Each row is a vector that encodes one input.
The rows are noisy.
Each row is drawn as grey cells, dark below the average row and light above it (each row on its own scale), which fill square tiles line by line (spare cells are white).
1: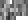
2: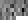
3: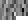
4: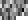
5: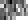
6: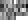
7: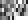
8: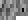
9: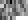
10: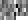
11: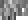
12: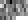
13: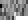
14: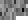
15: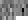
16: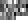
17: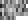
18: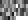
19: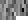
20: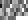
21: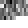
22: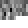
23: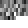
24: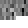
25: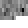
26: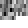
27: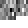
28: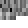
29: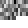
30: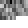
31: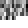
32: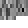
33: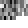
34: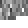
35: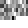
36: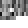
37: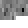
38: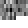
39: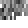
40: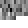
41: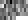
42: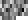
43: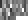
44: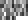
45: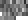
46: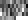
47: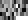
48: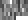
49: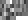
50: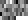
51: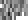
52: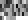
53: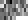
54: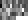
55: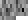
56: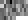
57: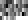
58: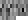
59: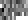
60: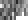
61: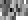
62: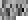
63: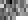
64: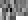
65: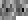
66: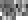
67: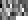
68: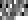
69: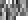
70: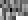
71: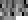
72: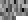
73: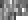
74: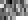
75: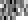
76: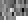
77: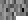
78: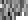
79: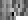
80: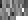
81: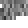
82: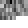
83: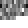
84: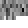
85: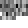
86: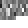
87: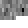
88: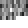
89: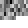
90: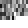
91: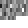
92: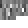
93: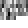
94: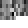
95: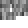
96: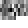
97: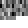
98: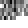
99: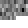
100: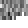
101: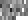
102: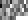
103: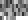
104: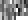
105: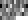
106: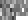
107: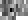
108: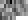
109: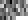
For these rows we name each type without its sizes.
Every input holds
a point on a line, together with either a fixed value, or four true/false values.
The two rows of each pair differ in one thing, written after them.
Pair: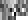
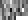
one of the four true/false values
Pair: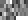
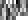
one of the four true/false values
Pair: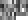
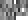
the place on the line
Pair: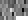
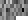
the place on the line
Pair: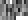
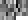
one of the four true/false values
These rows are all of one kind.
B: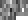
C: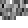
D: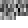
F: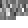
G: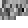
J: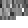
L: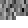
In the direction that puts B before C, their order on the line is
F, J, L, B, C, D, G.
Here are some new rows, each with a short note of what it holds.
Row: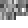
a point on a line and four true/false values
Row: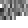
a point on a line
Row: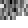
a point on a line
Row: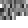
a point on a line
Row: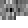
a point on a line and four true/false values
